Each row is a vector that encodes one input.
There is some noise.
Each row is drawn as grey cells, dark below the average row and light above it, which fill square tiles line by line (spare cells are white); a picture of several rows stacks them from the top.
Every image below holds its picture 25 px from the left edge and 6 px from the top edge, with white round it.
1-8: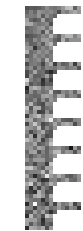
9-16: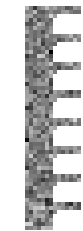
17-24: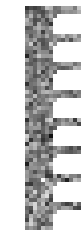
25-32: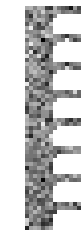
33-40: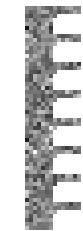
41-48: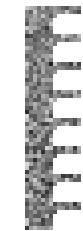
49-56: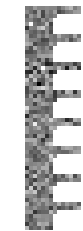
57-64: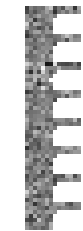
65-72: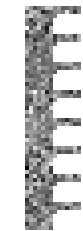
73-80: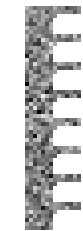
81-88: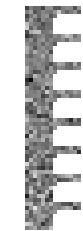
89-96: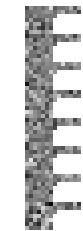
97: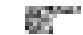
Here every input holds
a point on each of two 9-point lines, together with either a fixed value, or three true/false values.
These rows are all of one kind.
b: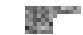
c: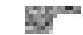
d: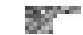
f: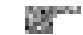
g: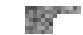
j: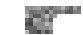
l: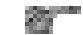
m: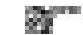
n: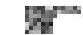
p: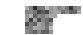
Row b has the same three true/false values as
c and j.
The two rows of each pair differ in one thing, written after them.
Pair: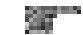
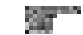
one of the three true/false values
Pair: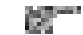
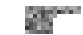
the place on one of the two 9-point lines
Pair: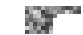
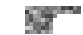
one of the three true/false values
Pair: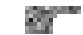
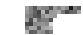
the place on one of the two 9-point lines
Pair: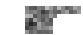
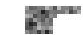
one of the three true/false values
